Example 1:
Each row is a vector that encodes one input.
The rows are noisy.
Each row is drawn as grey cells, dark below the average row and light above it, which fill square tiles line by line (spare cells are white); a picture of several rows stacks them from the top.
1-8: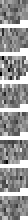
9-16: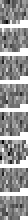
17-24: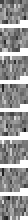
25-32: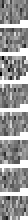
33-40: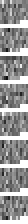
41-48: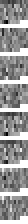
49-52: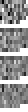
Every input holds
either a point on a 9-point circle, or a fixed value.
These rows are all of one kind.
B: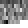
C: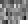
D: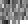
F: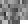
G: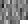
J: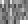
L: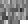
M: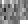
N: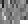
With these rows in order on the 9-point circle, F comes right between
L and M.
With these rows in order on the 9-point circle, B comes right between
C and D.
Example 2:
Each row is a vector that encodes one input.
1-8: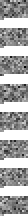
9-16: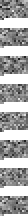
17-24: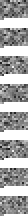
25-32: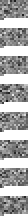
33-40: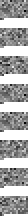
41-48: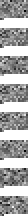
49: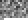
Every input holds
a point on an 8-point line.
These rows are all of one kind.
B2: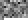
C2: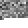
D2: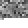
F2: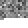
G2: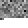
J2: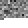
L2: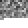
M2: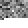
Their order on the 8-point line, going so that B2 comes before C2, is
B2, D2, F2, L2, J2, G2, C2, M2.
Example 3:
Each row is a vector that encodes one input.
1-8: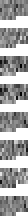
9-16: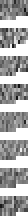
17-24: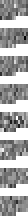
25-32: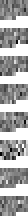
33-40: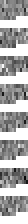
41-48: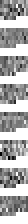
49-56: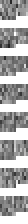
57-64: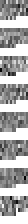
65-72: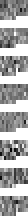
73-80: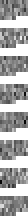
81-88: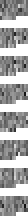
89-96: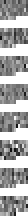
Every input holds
either a point on a 15-point circle, or a fixed value.
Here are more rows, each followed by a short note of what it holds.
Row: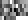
a fixed value
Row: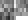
a point on a 15-point circle
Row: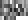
a fixed value
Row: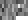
a point on a 15-point circle
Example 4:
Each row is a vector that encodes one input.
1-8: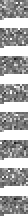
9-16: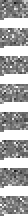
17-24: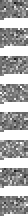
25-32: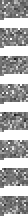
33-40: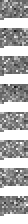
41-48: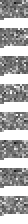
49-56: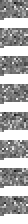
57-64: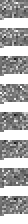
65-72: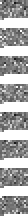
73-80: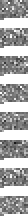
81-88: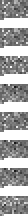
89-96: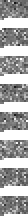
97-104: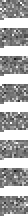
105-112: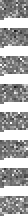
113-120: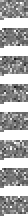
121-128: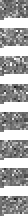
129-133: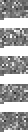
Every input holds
a point on a 19-point circle.
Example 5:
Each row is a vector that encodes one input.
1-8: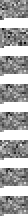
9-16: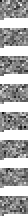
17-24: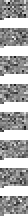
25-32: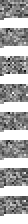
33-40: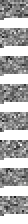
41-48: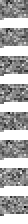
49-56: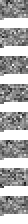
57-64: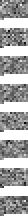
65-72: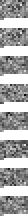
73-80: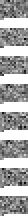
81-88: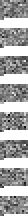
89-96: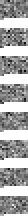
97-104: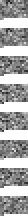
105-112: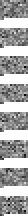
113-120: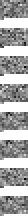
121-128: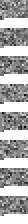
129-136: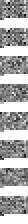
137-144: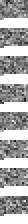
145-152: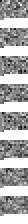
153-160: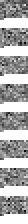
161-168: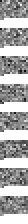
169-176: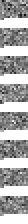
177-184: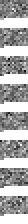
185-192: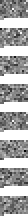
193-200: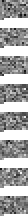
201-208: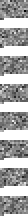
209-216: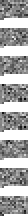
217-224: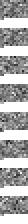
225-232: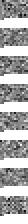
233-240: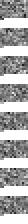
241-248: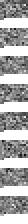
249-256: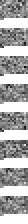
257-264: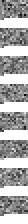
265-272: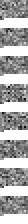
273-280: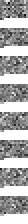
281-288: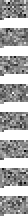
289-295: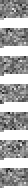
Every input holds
a point on a 19-point circle.
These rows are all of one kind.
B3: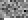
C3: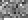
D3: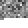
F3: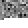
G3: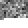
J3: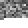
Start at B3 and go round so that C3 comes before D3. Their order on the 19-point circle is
B3, F3, J3, G3, C3, D3.
